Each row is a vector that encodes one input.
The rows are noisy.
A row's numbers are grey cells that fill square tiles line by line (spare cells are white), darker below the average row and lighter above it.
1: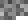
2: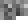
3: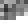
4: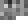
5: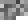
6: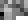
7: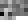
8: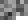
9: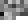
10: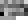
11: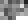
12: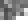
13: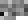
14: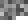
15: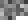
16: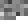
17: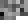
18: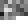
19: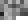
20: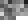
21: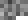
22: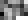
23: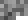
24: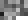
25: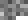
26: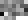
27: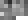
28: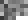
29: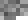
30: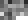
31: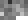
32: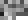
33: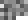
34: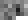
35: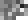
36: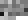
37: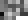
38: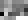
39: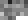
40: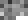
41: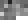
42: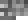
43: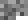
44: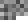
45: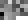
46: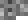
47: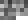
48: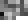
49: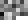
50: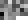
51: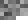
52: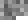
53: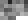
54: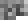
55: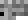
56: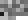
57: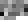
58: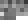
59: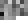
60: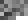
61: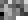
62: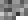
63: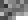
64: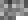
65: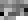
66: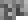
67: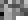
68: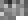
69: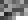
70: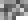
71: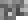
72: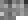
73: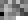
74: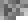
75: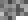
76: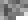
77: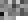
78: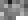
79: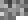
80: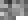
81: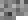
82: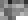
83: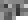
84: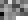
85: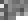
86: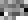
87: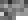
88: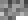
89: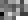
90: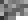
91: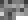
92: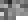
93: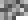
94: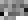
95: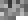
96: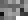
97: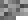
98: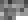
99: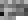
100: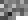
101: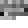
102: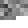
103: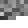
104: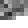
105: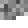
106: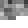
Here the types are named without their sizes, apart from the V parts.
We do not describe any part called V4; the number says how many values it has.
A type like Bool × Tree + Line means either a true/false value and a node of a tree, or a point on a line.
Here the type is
Bool × List(V4) + Line.
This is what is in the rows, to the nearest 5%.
About 35% of them hold a point on a line. The rest hold a true/false value, together with a list of values of V4.
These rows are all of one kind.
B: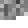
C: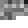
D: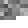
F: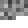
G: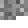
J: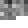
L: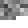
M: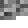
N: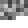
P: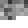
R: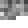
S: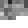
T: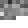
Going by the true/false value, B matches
D, G, L and M.
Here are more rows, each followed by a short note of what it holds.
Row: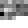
a point on a line
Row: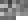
a true/false value, together with a list of two items
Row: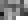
a point on a line
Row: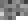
a true/false value, together with the empty list
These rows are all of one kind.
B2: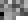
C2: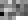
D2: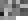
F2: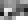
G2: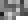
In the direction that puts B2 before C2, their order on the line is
G2, B2, D2, C2, F2.
